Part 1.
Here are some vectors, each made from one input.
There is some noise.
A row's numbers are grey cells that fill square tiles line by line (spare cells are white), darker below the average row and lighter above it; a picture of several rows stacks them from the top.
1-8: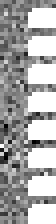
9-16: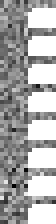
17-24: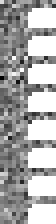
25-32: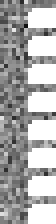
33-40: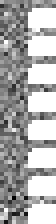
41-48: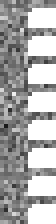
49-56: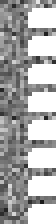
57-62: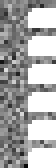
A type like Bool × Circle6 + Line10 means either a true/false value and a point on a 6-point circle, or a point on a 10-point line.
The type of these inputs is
Bool × Line6.
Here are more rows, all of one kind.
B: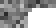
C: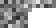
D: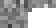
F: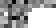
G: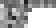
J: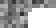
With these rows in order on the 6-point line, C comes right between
F and G.
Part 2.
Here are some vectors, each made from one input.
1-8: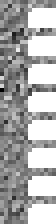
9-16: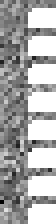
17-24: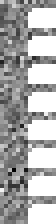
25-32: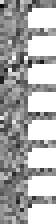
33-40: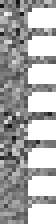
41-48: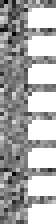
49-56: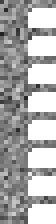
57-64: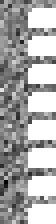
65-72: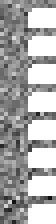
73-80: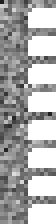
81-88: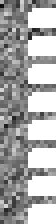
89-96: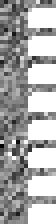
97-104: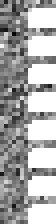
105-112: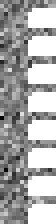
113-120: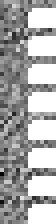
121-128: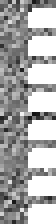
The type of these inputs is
Line16 + Tree12.
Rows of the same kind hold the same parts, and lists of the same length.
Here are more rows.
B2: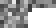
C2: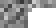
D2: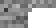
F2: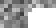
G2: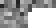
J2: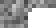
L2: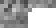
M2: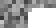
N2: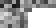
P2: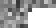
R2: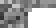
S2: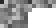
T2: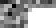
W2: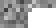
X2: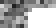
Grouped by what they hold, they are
B2, G2, N2, P2, T2, X2
C2, D2, F2, J2, L2, M2, R2, S2, W2

